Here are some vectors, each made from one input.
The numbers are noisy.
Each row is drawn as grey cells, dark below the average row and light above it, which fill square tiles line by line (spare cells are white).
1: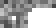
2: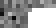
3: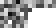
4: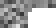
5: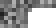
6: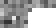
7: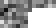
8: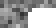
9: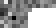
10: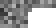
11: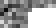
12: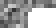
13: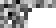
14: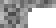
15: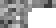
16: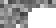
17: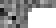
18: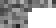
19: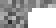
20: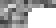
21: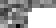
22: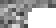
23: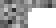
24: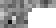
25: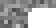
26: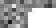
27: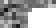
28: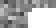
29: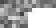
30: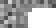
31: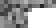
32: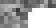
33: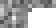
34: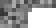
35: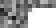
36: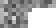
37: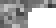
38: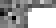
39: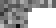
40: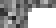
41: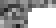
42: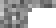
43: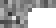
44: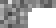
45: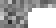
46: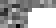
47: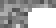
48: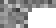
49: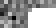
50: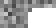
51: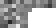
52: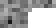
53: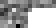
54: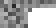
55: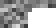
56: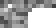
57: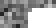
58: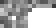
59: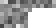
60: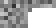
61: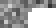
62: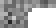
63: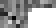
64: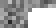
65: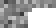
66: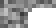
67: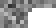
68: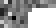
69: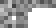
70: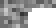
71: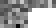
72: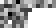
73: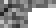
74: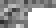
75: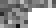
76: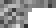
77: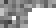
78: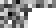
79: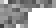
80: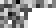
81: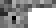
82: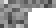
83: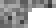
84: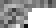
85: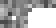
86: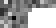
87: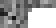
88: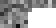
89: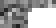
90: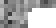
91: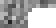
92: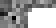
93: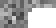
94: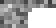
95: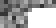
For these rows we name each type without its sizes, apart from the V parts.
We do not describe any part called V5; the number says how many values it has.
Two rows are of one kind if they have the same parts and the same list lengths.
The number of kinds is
3.
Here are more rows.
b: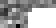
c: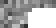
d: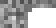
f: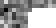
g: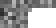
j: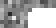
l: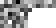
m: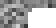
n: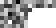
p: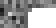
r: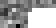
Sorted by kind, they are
b, f, g, p, r
c, d, j, m
l, n

